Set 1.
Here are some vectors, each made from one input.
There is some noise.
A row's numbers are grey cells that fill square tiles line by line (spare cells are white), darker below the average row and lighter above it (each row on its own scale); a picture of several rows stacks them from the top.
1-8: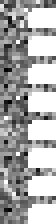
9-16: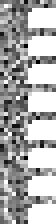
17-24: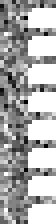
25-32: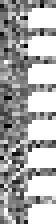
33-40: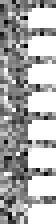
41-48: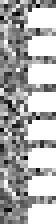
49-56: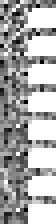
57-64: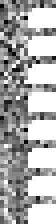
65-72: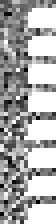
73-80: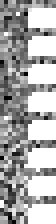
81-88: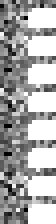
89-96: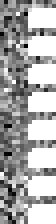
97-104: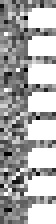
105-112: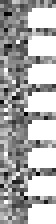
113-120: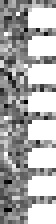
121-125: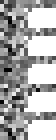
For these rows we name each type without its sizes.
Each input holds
a label.
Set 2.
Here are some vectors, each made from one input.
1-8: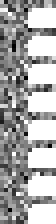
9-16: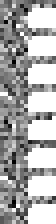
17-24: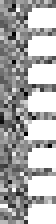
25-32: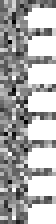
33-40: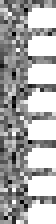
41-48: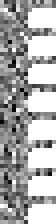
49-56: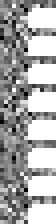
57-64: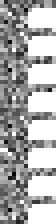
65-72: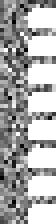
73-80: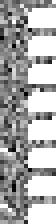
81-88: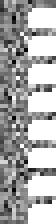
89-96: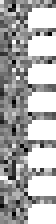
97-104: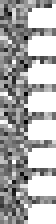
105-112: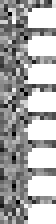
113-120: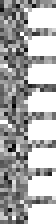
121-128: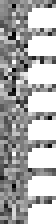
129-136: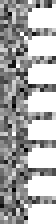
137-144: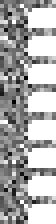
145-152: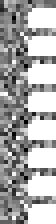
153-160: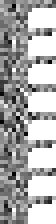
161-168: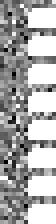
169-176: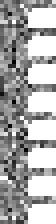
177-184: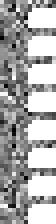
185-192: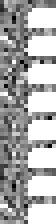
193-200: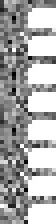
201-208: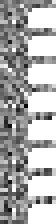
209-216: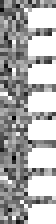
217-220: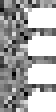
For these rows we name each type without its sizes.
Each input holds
a point on a circle.
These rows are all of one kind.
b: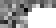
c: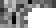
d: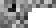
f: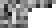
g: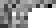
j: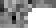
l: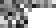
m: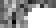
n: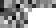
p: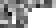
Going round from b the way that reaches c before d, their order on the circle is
b, m, c, j, n, l, p, f, g, d.
